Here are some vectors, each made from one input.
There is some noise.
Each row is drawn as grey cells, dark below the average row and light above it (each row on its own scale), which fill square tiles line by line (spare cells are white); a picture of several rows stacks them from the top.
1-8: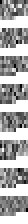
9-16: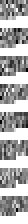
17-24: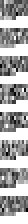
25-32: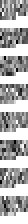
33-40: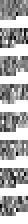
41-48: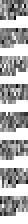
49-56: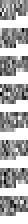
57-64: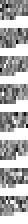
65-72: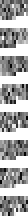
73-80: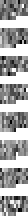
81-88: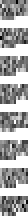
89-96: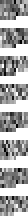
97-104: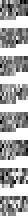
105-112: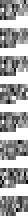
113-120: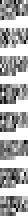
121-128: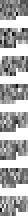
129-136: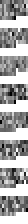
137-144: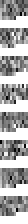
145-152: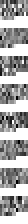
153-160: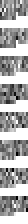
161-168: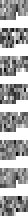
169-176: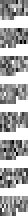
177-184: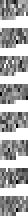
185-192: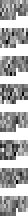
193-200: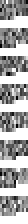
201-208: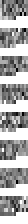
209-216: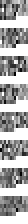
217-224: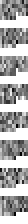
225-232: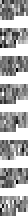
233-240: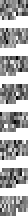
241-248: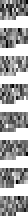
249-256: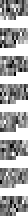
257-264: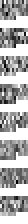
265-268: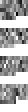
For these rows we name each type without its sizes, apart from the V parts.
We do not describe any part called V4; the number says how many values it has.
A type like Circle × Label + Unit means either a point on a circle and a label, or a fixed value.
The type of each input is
Circle + Tree × V4.
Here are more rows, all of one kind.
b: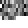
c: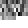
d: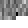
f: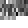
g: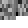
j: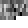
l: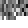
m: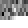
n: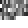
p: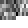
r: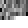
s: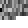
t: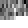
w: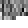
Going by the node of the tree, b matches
n, s and w.
